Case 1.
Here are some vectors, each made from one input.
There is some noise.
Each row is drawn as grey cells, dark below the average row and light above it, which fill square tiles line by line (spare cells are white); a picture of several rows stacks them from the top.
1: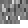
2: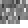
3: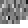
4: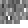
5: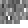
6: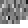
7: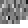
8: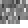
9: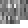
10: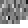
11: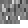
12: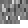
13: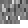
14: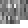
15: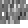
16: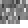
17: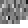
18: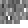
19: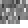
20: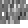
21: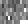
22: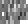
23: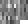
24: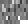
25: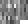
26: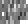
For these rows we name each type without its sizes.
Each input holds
a point on a line.
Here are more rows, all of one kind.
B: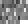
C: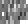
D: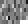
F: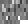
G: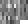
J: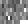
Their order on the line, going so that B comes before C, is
D, F, G, J, B, C.
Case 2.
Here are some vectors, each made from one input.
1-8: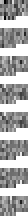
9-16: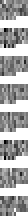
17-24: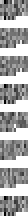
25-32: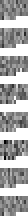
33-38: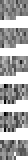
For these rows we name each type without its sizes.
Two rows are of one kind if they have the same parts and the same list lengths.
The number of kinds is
2.
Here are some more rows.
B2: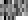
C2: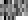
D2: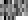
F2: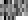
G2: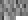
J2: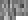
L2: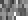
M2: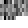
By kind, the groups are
B2, C2, D2, F2, M2
G2, J2, L2

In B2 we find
a fixed value.
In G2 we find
a node of a tree.
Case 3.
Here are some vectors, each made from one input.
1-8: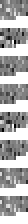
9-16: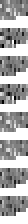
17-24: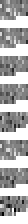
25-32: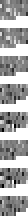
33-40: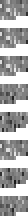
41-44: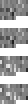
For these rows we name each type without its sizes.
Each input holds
a point on a line.
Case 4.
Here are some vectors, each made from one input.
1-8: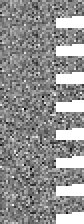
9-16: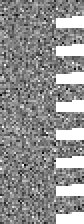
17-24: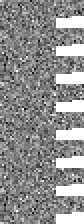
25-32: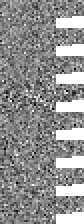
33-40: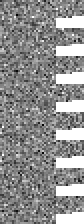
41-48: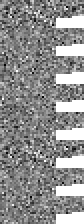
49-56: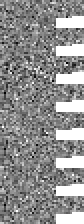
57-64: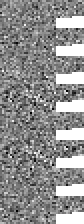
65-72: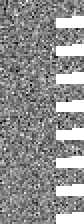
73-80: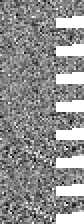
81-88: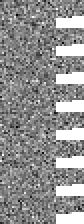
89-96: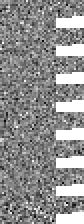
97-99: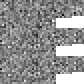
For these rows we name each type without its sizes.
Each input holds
either a point on a circle, or a fixed value.
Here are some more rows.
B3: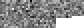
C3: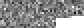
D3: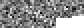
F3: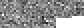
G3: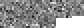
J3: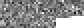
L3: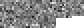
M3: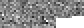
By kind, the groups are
B3, C3, F3, G3, J3, L3, M3
D3

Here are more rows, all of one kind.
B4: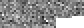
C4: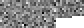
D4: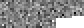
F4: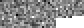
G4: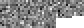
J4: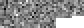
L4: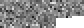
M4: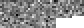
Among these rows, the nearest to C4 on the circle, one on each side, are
B4 and J4.
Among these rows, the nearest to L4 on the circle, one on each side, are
B4 and D4.
